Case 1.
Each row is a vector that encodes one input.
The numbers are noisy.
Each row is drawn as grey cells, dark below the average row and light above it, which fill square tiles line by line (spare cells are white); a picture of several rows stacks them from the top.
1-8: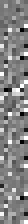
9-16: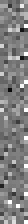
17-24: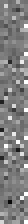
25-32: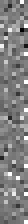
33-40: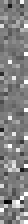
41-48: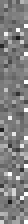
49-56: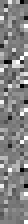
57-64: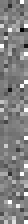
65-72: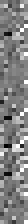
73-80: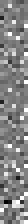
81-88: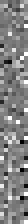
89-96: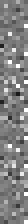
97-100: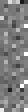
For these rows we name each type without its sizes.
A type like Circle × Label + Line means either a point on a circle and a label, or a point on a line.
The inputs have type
Tree.
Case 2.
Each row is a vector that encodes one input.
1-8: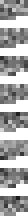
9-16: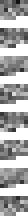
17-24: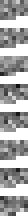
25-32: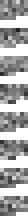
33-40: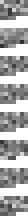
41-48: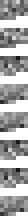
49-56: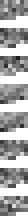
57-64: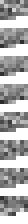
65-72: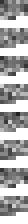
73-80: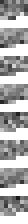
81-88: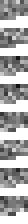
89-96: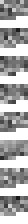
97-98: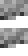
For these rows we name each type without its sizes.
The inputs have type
Line.
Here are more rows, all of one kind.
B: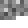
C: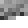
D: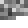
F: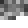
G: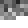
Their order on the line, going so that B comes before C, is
G, F, B, C, D.
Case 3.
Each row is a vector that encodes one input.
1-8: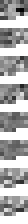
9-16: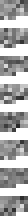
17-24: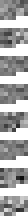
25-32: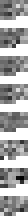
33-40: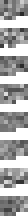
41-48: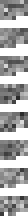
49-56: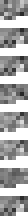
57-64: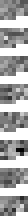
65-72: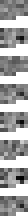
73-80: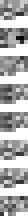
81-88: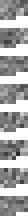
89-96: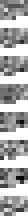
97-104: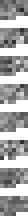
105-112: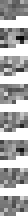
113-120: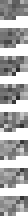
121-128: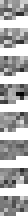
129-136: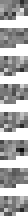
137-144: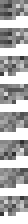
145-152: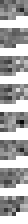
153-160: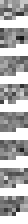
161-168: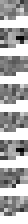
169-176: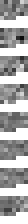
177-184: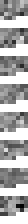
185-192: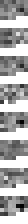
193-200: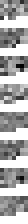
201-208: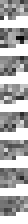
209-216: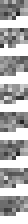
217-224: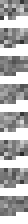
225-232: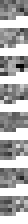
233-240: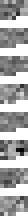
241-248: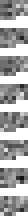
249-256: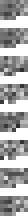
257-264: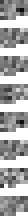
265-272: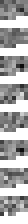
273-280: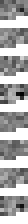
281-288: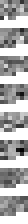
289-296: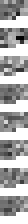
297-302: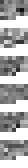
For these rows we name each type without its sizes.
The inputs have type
Tree.
